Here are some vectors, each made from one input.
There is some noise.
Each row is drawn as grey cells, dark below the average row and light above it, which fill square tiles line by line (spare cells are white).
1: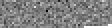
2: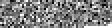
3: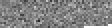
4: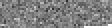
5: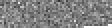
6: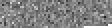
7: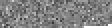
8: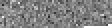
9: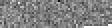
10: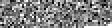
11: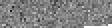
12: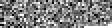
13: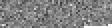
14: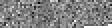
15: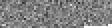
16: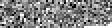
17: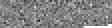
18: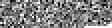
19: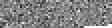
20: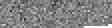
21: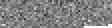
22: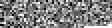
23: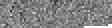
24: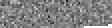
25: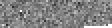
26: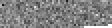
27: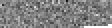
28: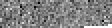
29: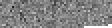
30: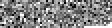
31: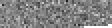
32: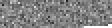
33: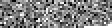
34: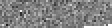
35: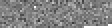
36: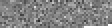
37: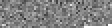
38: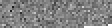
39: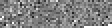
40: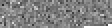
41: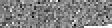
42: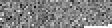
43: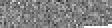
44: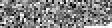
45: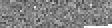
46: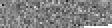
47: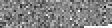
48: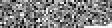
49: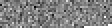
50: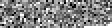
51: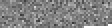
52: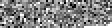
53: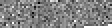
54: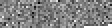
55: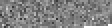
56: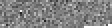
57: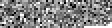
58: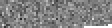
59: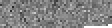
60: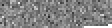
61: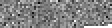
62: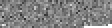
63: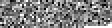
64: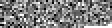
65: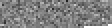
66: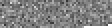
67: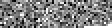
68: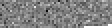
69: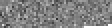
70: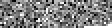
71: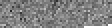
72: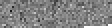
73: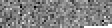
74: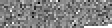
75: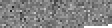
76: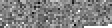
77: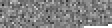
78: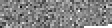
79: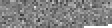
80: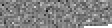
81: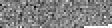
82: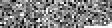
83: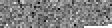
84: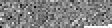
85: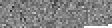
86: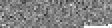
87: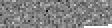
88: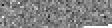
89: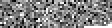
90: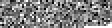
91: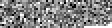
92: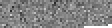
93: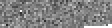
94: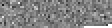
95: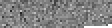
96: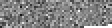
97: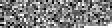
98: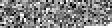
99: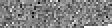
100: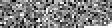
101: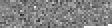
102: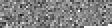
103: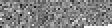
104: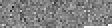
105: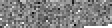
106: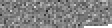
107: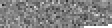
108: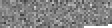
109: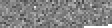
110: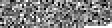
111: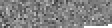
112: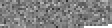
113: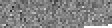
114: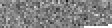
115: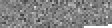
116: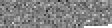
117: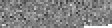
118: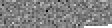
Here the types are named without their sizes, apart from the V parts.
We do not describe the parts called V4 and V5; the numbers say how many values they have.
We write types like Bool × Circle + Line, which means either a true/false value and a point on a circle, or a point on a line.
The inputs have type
Bool × (Line + V5) + V4.
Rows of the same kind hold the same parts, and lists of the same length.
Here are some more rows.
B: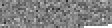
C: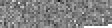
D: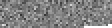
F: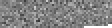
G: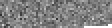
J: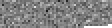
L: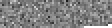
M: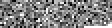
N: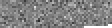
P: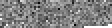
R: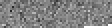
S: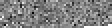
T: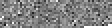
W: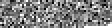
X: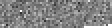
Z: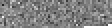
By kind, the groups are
B, C, J, L, P, S, T, Z
D, F, G, N, R, X
M, W

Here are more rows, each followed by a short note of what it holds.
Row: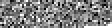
a value of V4
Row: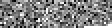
a value of V4
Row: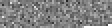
a point on a line and a true/false value
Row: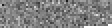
a point on a line and a true/false value
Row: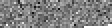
a point on a line and a true/false value
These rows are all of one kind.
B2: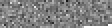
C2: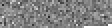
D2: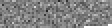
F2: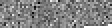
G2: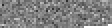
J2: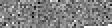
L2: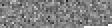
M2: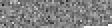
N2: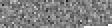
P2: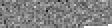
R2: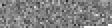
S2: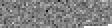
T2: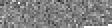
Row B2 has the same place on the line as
L2, M2 and N2.
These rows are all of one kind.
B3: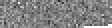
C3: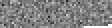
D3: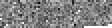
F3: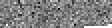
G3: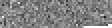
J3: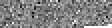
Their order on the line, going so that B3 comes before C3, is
D3, F3, J3, B3, G3, C3.
